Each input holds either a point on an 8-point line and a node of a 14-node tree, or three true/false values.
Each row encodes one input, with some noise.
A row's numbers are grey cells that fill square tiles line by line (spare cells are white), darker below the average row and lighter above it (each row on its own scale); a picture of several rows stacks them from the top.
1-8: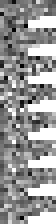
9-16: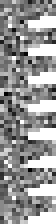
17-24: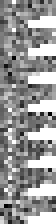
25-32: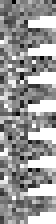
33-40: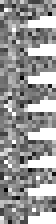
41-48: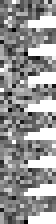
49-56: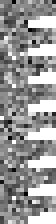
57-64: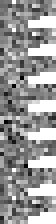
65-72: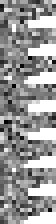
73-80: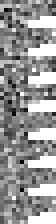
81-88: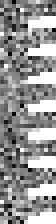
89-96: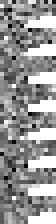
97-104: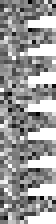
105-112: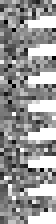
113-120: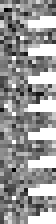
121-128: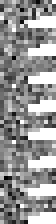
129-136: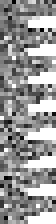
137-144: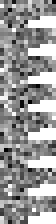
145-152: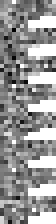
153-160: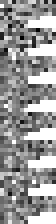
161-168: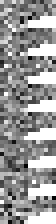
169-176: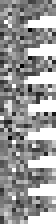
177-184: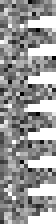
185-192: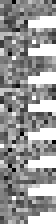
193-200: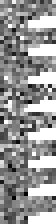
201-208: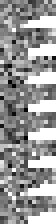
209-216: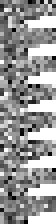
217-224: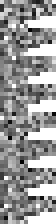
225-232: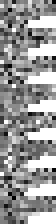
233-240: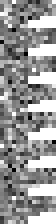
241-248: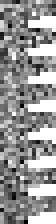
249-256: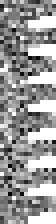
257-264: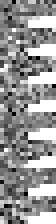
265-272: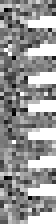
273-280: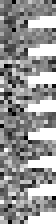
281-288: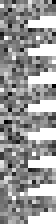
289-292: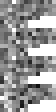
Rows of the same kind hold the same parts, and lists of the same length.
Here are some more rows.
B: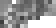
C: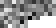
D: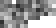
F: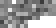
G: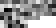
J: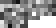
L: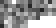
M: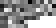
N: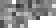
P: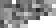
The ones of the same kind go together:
B, C, D, F, L, M, N, P
G, J

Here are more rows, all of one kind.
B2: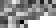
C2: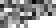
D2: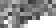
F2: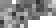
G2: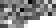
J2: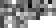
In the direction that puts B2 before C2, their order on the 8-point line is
J2, F2, B2, D2, C2, G2.
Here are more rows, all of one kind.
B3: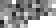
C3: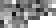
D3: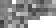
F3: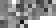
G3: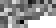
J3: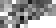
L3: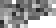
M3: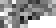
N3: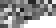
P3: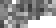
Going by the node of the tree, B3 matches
J3, L3 and M3.
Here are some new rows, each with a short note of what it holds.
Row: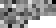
three true/false values
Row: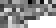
a point on an 8-point line and a node of a 14-node tree
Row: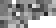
a point on an 8-point line and a node of a 14-node tree
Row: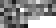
three true/false values
